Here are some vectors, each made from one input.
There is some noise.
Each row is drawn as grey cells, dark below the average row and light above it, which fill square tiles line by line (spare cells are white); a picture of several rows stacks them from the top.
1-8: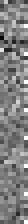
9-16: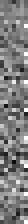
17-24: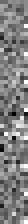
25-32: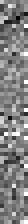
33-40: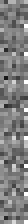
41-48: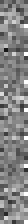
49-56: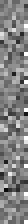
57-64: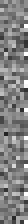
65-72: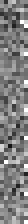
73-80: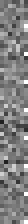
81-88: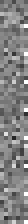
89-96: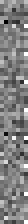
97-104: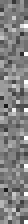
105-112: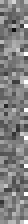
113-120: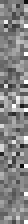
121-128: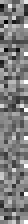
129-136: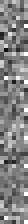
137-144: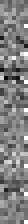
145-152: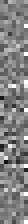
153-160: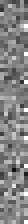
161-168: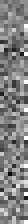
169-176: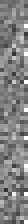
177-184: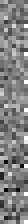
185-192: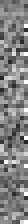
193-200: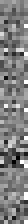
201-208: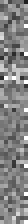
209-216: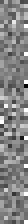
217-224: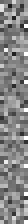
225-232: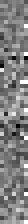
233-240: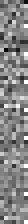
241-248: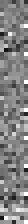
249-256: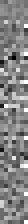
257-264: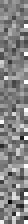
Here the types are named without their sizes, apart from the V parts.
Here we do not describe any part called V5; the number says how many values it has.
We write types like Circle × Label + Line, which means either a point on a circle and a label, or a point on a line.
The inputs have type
Bool × (Circle + V5).
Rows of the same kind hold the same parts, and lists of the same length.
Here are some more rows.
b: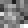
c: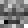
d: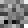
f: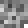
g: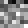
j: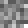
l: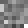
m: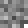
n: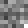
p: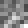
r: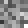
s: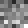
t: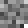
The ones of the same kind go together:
b, l, m, p, r
c, d, f, g, j, n, s, t

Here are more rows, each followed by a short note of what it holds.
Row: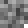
a point on a circle and a true/false value
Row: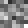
a point on a circle and a true/false value
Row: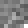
a point on a circle and a true/false value
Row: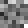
a point on a circle and a true/false value
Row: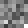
a true/false value and a value of V5
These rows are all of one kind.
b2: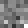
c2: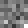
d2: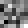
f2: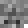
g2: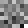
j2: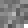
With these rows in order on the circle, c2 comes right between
b2 and j2.
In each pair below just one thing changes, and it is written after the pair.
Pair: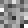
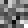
the true/false value
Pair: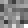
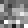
the true/false value
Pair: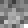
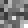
the value of V5
